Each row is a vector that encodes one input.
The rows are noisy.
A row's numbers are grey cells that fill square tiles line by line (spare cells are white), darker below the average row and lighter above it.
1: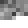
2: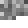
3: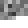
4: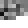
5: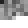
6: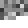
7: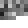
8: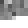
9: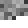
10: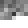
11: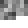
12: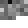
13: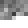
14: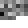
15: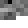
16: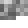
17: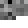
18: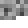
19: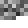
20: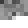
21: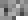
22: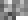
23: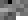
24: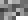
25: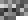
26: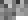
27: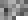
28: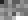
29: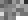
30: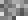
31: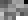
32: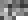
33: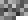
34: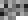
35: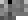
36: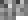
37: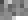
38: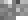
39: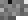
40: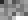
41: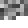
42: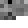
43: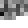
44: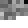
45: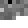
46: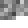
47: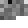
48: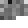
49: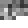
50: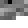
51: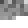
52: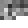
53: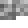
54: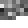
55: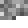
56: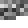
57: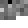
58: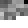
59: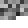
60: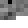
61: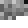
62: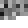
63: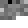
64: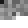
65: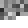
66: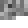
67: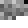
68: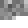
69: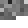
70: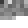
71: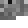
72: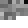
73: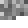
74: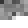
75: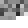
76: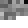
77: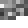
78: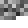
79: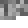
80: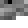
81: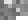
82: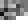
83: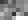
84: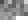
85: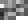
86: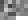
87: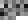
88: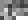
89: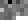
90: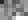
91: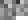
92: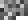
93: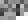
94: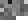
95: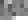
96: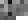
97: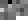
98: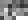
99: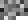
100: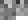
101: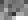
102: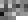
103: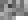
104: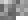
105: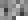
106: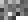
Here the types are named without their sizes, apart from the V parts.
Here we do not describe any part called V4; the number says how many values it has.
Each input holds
either four true/false values and a value of V4, or a list of points on a circle.
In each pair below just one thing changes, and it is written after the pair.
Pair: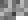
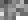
the value of V4
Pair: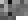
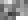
the value of V4
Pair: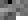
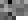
one of the four true/false values
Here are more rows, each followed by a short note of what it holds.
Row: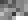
four true/false values and a value of V4
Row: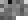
four true/false values and a value of V4
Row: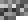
a list of one item
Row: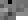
four true/false values and a value of V4
